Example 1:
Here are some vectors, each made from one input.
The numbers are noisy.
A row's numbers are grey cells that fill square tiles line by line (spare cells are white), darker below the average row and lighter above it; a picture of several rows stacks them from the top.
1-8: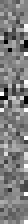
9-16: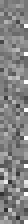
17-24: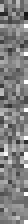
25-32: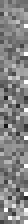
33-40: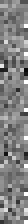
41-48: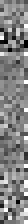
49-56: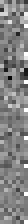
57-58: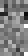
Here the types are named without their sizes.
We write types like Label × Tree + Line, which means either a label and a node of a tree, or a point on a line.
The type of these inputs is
Bool × Label.
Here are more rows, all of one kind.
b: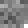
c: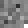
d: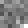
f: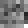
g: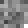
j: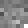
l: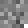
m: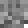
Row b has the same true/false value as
d and f.
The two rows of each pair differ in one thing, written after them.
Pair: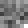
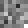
the label
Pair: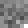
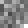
the true/false value
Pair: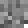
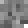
the true/false value
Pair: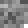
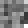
the label
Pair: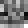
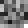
the true/false value
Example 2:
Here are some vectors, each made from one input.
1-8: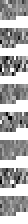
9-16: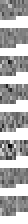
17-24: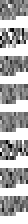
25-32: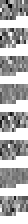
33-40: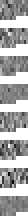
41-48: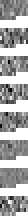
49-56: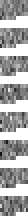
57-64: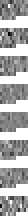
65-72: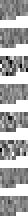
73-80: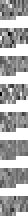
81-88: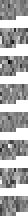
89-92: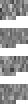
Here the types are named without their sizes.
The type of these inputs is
Bool × Label.
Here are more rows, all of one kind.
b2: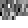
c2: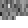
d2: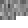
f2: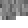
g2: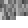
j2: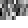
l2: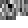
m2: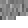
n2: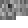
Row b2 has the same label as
g2 and j2.
